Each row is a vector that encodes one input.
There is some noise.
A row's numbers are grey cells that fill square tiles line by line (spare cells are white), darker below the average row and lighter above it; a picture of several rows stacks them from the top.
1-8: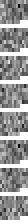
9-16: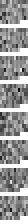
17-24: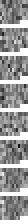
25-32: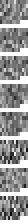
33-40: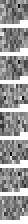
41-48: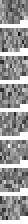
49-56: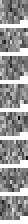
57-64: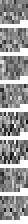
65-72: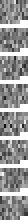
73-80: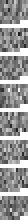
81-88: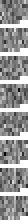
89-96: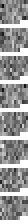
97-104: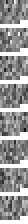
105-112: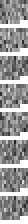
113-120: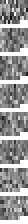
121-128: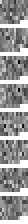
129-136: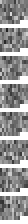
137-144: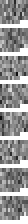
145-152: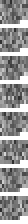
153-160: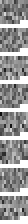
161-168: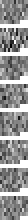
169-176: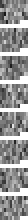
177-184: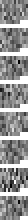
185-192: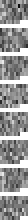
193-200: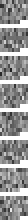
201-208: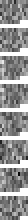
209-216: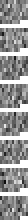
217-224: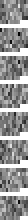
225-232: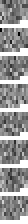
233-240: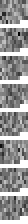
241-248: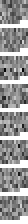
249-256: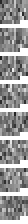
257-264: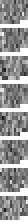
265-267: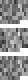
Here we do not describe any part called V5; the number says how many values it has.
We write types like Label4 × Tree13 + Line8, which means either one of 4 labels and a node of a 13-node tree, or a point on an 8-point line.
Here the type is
List2(Bool × V5).
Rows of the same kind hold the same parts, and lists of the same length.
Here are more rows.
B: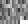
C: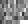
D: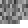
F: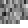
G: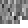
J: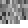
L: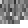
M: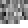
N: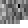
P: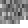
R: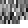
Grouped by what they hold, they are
B, C, F, G, J, M
D, L, N, P
R

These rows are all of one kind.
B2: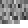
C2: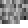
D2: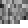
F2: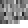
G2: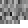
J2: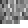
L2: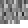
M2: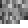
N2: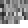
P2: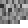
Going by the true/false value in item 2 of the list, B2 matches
C2, F2, L2 and N2.
